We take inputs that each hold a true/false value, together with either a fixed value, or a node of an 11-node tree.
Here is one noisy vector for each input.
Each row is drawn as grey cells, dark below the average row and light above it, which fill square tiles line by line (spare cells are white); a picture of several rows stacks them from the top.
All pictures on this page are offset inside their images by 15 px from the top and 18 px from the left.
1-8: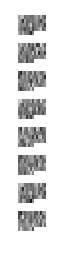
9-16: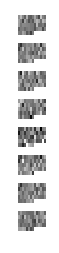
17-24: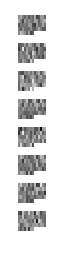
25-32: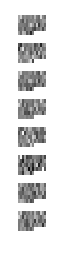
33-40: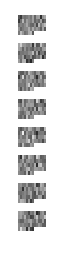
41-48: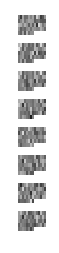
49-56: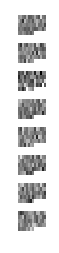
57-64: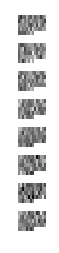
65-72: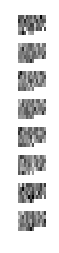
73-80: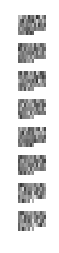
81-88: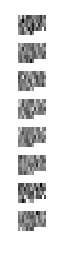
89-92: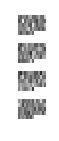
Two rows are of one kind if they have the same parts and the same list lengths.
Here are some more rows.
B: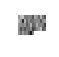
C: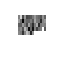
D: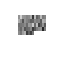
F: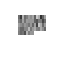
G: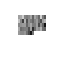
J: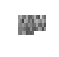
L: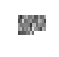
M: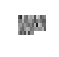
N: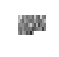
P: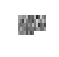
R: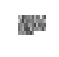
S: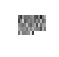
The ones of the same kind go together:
B, D, F, G, J, L, M, N, P, R, S
C

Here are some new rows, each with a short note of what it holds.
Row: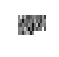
a true/false value
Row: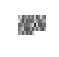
a node of an 11-node tree and a true/false value
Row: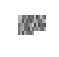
a node of an 11-node tree and a true/false value
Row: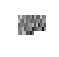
a node of an 11-node tree and a true/false value
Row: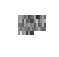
a node of an 11-node tree and a true/false value
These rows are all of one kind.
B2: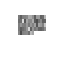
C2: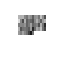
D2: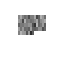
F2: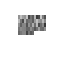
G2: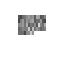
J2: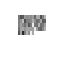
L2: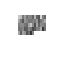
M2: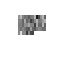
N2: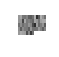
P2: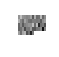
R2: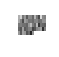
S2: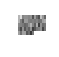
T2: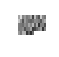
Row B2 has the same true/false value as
G2 and J2.
